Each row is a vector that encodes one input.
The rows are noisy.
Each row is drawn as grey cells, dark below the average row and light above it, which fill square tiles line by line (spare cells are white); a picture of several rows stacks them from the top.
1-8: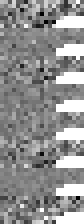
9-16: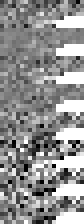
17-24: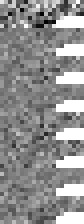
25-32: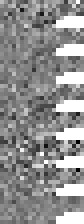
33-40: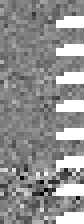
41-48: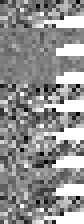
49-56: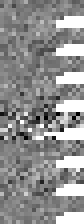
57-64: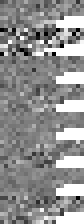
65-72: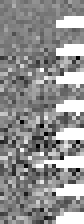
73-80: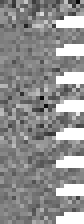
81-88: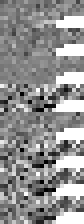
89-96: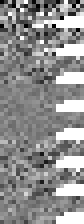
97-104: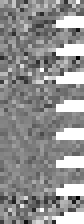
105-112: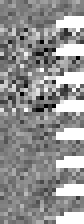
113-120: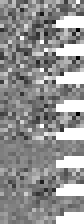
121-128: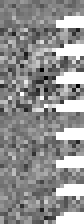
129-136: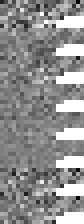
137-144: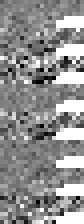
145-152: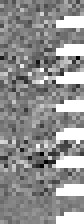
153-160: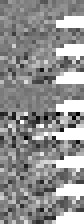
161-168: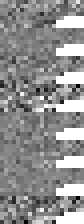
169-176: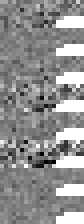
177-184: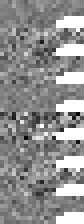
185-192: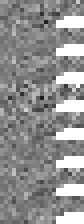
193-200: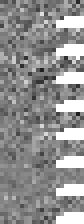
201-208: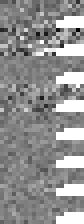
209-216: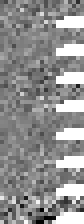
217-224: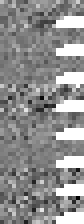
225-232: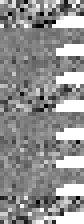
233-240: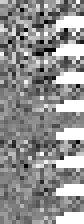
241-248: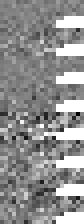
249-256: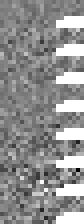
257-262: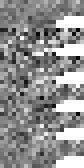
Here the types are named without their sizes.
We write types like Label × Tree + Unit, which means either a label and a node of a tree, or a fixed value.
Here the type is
Bool × Circle × (Circle + Unit).
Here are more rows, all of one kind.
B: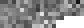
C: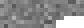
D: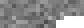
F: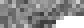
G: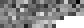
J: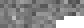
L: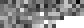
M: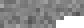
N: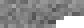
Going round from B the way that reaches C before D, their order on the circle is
B, C, L, G, J, D, M, F, N.
